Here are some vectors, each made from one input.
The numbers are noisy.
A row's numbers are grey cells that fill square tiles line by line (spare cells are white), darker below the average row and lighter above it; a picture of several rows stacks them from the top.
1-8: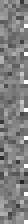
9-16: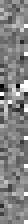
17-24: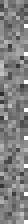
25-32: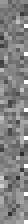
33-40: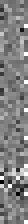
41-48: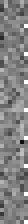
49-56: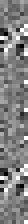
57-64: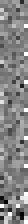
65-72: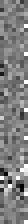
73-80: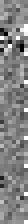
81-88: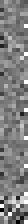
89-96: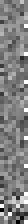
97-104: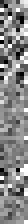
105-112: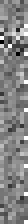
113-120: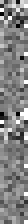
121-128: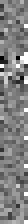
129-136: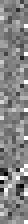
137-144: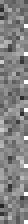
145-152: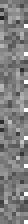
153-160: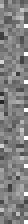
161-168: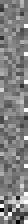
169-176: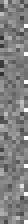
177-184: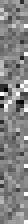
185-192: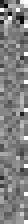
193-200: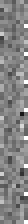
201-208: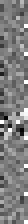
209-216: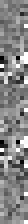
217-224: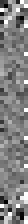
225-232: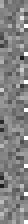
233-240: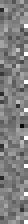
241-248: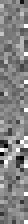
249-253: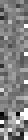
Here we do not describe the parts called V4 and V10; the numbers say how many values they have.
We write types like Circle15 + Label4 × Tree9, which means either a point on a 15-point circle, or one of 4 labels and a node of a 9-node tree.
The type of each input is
(Bool × V10 + Unit) × Line3 × Line8 + V4.
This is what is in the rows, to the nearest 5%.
About 90% of them hold a point on a 3-point line and a point on an 8-point line, together with either a fixed value, or a true/false value and a value of V10. The rest hold a value of V4.
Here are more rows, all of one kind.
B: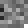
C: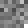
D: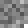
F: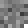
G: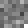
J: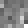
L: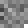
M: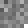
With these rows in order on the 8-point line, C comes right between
B and M.
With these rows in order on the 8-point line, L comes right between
D and M.
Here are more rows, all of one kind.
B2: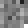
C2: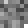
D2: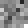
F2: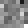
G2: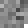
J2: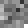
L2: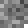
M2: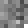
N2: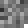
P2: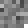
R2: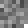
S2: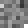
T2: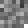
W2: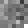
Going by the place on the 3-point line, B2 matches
D2, F2 and J2.
